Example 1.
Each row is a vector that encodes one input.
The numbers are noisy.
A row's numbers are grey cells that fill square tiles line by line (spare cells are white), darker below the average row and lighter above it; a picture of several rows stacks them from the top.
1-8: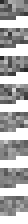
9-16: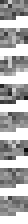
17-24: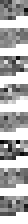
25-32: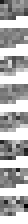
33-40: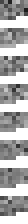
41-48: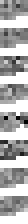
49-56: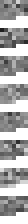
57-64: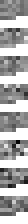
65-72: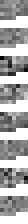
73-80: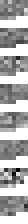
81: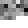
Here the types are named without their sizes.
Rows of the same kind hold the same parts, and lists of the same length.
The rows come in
2 kinds.
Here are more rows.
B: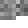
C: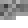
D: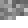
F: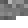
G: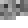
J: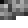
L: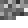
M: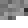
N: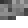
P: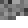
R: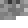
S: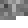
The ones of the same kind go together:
B, C, D, F, G, L, S
J, M, N, P, R

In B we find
a label and a node of a tree.
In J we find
a label.
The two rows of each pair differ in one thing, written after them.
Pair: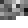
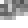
the label
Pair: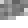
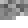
the node of the tree
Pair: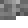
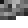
the node of the tree
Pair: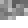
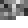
the label
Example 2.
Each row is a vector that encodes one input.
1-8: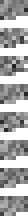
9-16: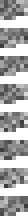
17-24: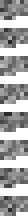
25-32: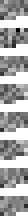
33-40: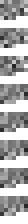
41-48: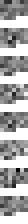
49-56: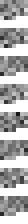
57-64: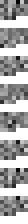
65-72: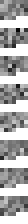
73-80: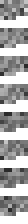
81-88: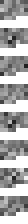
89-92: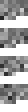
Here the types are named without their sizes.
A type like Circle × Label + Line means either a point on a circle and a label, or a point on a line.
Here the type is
Label + Tree.
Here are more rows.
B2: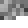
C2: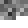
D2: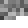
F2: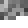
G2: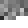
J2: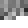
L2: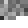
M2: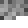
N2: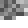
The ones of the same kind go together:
B2, D2, F2, G2, J2, L2, M2
C2, N2

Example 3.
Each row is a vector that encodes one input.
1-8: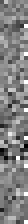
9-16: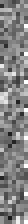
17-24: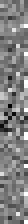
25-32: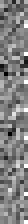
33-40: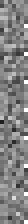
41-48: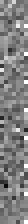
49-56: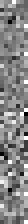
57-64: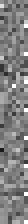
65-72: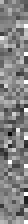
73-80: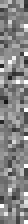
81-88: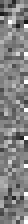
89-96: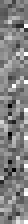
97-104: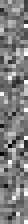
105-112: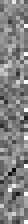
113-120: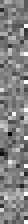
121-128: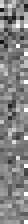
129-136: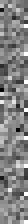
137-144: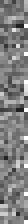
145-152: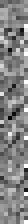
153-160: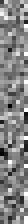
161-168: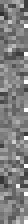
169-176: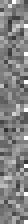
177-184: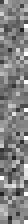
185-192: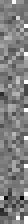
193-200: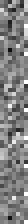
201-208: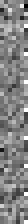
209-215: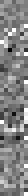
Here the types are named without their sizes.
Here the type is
Circle + Line.
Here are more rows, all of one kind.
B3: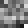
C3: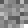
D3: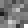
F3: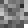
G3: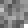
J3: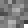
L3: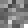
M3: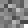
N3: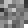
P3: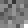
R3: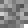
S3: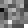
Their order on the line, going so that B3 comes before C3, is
B3, S3, F3, N3, R3, L3, G3, C3, P3, J3, D3, M3.
